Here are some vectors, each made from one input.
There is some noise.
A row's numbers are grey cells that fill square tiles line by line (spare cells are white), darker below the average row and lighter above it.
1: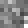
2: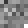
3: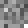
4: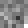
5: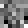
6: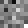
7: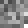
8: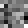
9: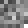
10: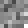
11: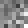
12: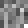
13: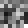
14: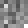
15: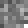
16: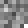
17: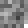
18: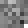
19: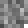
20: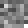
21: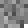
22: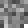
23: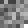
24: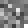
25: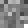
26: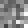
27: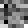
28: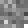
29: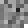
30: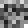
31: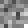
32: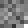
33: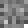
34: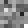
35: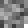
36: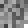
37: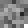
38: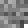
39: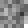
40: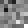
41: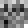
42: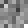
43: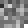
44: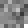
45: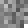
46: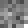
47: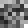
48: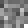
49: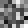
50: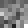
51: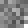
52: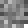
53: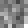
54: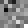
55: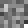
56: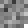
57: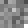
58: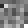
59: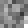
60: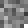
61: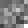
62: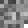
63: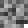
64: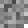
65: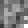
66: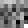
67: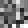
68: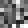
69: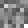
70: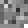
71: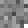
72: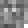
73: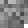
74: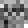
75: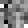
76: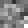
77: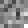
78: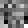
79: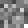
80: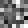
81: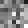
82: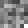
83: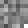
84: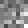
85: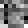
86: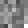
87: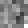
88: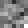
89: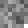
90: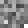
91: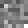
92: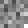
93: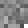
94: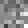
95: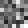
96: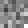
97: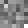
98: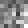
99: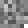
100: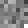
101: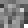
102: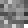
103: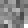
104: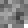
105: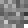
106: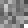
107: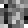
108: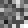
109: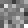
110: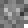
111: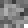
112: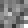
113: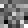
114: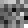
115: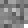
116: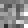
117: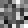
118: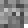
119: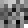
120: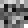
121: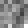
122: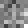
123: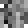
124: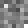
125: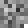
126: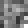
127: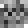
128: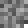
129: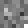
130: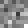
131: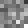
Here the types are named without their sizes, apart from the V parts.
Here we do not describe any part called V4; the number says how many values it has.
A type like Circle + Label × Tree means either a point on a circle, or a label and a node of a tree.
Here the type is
Bool × V4 + List(Line).
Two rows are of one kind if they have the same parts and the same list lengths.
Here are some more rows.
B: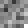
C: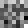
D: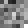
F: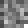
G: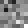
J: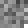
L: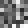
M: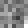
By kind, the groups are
B, D, G
C
F, J
L
M

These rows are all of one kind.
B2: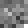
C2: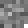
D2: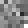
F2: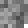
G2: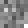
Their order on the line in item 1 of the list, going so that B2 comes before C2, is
D2, G2, F2, B2, C2.
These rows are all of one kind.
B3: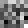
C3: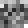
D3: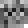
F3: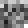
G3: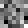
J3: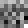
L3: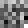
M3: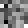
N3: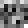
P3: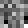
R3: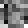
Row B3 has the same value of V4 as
G3, J3, L3 and P3.
